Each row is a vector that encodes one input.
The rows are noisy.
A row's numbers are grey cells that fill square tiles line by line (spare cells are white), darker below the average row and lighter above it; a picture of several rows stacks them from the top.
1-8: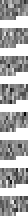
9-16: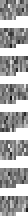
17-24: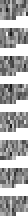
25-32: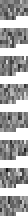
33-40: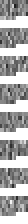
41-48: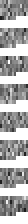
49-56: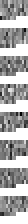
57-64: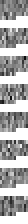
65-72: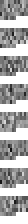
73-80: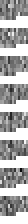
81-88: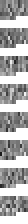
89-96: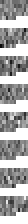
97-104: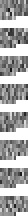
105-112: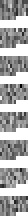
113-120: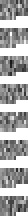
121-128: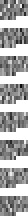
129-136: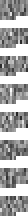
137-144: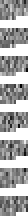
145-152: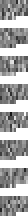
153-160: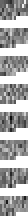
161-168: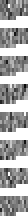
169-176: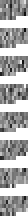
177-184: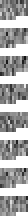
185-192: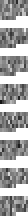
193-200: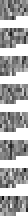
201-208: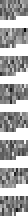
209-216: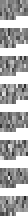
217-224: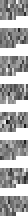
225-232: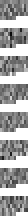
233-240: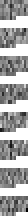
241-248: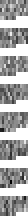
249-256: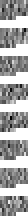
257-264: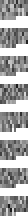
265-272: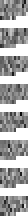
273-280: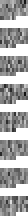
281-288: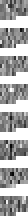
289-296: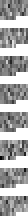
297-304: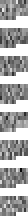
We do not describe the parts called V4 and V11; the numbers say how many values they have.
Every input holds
a node of a 9-node tree, together with either a point on a 7-point line and a value of V11, or a true/false value and a value of V4.
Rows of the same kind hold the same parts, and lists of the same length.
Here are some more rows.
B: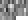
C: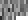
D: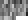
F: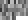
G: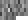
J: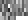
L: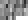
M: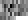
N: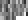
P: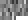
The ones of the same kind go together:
B, D, F, G, L, N
C, J, M, P

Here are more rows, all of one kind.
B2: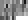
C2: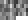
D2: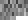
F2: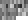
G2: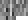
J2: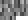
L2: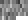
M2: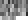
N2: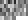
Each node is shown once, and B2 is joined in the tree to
D2 and F2.
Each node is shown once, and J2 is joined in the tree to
L2.
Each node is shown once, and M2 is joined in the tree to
C2.
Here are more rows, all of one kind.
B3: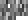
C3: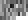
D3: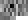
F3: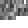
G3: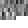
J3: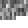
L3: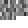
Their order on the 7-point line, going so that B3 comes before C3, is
F3, J3, B3, D3, L3, G3, C3.
